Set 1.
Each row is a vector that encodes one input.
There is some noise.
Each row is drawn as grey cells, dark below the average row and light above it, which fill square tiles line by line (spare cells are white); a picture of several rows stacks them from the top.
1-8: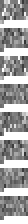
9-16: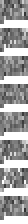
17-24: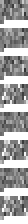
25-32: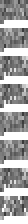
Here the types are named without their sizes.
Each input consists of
a point on a line.
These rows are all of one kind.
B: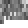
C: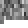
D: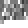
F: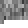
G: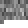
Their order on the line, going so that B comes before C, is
B, C, G, F, D.
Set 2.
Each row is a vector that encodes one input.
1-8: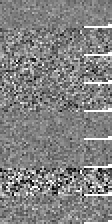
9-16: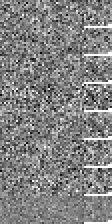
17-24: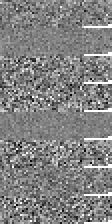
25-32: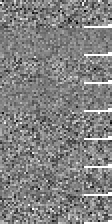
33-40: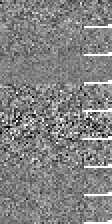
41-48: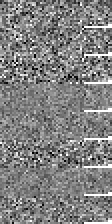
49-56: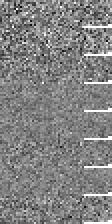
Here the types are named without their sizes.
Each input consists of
either a fixed value, or four true/false values.
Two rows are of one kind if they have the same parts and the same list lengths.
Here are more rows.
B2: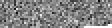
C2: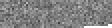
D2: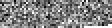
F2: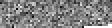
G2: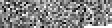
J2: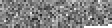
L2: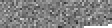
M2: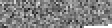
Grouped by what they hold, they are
B2, C2, D2, F2, G2, J2, L2
M2

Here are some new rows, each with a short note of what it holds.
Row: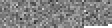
a fixed value
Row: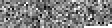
four true/false values
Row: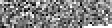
a fixed value
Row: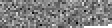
four true/false values
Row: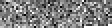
a fixed value
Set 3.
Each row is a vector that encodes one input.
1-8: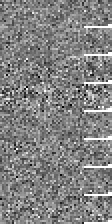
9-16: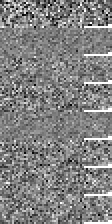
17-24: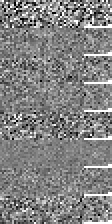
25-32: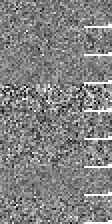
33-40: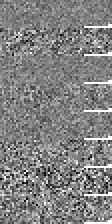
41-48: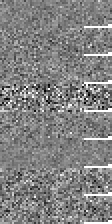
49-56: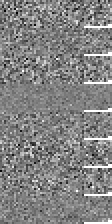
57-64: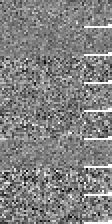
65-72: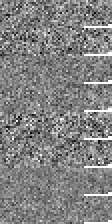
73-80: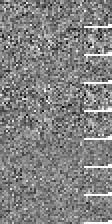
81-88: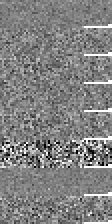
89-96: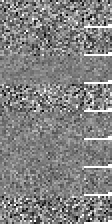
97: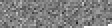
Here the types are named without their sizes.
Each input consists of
either a fixed value, or four true/false values.
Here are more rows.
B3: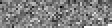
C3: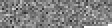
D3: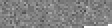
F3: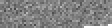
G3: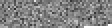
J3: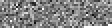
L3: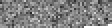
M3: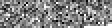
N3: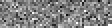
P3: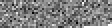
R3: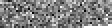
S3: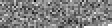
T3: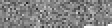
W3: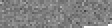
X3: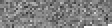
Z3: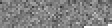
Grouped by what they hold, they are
B3, C3, D3, F3, G3, L3, P3, R3, S3, T3, W3, X3, Z3
J3, M3, N3

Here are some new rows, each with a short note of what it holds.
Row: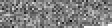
four true/false values
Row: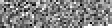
a fixed value
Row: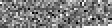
four true/false values
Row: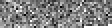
a fixed value
